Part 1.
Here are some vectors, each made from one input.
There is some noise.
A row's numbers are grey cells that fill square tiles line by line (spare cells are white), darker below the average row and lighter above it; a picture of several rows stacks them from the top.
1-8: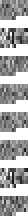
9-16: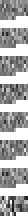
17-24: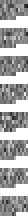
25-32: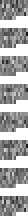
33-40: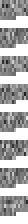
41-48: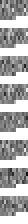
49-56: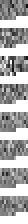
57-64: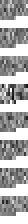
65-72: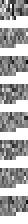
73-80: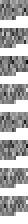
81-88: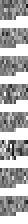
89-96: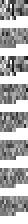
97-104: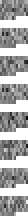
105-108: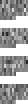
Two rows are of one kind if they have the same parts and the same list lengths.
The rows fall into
3 kinds.
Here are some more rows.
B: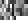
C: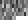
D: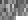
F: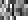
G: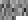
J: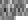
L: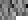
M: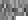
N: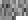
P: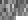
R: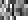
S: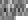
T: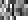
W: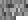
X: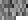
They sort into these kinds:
B, F, R, T
C, D, J, P, S
G, L, M, N, W, X

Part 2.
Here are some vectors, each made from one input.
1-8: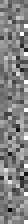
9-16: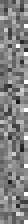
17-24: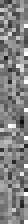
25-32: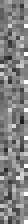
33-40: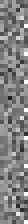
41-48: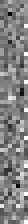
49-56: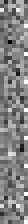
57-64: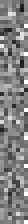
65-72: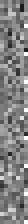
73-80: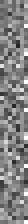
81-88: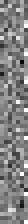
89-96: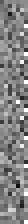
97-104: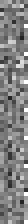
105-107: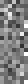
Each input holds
either a point on a 4-point line, or a point on a 9-point line.
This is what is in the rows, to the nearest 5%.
About 30% of them hold a point on a 4-point line. The rest hold a point on a 9-point line.
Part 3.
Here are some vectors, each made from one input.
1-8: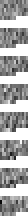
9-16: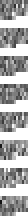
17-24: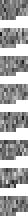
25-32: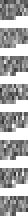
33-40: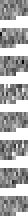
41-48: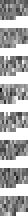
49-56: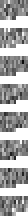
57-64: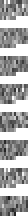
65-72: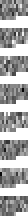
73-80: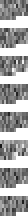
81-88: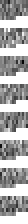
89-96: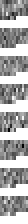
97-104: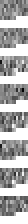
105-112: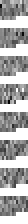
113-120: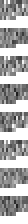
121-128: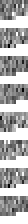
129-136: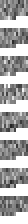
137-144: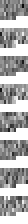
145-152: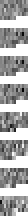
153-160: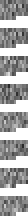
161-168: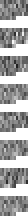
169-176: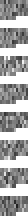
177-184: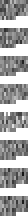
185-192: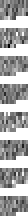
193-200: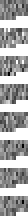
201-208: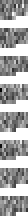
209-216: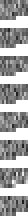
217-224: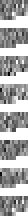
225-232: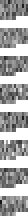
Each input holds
one of 5 labels, together with either a point on a 10-point circle, or a fixed value.
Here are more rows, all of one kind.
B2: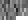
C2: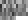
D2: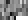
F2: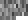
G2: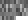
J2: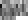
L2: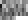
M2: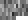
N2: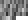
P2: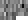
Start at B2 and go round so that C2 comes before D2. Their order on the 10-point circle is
B2, N2, G2, F2, M2, C2, L2, J2, D2, P2.
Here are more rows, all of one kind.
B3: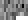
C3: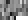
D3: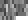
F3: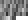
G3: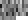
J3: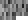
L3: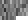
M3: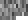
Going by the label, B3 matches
J3 and M3.
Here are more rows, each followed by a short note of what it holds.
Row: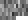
a point on a 10-point circle and one of 5 labels
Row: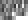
one of 5 labels
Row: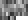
a point on a 10-point circle and one of 5 labels
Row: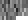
a point on a 10-point circle and one of 5 labels
